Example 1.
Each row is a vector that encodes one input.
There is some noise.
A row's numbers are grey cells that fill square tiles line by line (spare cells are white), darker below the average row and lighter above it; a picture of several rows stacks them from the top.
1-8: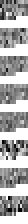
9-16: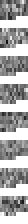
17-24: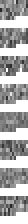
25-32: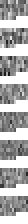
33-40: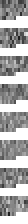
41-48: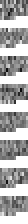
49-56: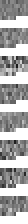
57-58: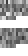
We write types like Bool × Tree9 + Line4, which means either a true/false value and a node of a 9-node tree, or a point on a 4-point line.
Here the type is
Line5 × Line6 + Tree8.
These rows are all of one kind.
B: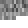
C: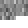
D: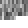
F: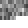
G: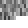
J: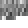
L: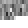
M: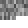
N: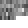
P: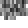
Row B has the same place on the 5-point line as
D, J and P.
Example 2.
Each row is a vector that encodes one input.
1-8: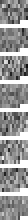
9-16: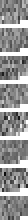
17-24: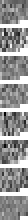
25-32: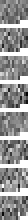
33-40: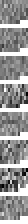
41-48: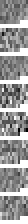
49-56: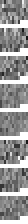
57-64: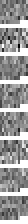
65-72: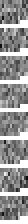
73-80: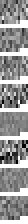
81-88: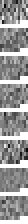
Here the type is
Bool × Bool × Bool × Line7.
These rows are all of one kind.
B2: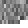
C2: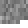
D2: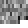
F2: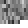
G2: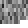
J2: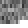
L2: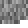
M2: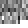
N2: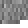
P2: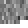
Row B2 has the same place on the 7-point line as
F2, G2, J2 and N2.
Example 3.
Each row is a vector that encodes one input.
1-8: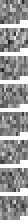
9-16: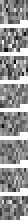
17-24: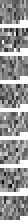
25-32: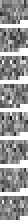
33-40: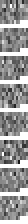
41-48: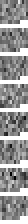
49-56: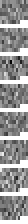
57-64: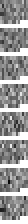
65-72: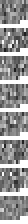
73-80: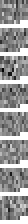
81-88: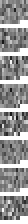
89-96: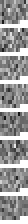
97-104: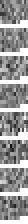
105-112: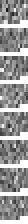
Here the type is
Bool × Tree13.
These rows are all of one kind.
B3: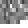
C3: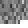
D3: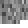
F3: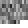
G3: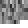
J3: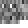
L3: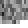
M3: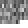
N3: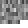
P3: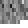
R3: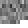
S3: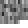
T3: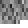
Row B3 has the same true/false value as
J3, M3 and N3.
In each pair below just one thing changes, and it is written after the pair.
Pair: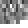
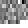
the node of the tree
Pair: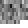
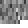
the node of the tree
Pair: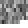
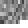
the true/false value
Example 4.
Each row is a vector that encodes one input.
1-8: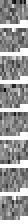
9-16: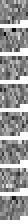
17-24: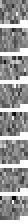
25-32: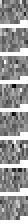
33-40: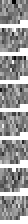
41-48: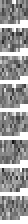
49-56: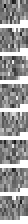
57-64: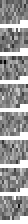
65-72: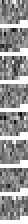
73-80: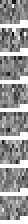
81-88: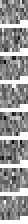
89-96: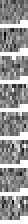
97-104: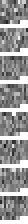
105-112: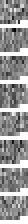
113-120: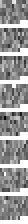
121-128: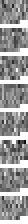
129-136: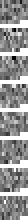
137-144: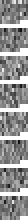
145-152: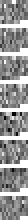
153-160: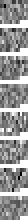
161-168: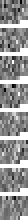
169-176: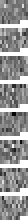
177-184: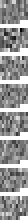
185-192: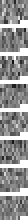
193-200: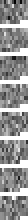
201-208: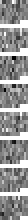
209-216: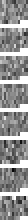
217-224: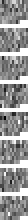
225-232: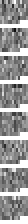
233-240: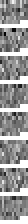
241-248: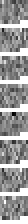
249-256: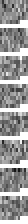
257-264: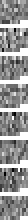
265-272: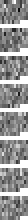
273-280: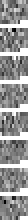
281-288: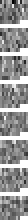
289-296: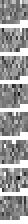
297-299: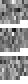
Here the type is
Line10 × (Tree19 + Unit).
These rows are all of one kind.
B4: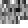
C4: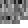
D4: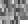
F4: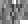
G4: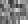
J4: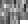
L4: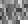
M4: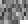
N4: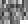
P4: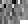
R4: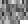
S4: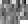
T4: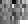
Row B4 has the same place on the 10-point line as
L4, M4, N4 and R4.
